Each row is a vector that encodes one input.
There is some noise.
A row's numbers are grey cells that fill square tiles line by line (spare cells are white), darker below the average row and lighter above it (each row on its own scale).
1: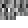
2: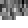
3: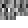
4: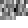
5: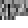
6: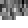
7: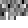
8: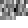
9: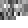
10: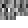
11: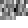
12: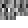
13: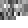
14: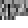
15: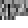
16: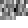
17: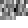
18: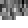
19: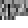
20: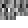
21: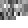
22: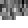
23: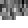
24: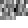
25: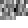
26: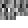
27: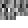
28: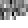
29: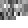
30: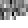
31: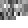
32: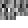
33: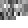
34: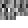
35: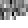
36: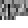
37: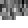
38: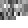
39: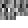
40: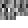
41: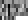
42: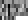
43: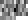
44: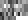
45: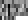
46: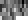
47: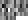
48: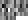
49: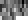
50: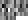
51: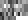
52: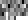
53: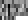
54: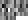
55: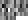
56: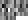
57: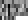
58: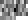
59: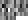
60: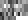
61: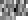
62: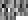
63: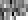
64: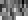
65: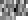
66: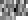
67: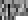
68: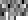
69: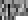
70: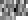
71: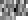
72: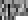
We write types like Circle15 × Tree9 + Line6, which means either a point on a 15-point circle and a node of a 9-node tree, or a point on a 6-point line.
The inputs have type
Tree7.
